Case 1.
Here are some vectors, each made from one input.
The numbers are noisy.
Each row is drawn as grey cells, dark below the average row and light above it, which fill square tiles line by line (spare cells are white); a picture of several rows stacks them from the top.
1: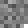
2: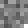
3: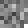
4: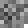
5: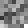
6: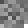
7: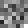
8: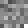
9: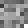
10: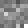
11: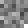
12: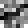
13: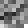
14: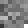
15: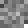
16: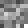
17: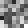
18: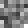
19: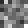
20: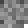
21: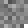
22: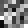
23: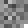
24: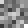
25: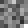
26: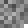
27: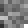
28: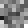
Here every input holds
three true/false values.
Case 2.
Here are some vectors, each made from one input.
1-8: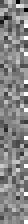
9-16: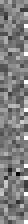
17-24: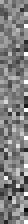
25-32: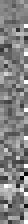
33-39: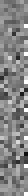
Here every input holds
a node of an 8-node tree.
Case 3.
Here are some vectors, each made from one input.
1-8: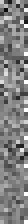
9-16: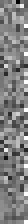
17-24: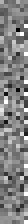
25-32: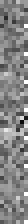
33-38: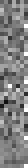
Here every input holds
a node of an 8-node tree.
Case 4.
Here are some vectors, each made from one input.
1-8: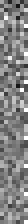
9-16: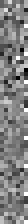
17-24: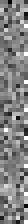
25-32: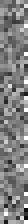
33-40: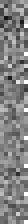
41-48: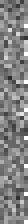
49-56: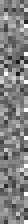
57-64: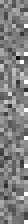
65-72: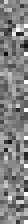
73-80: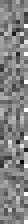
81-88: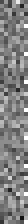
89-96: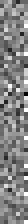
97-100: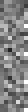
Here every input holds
a node of an 18-node tree.
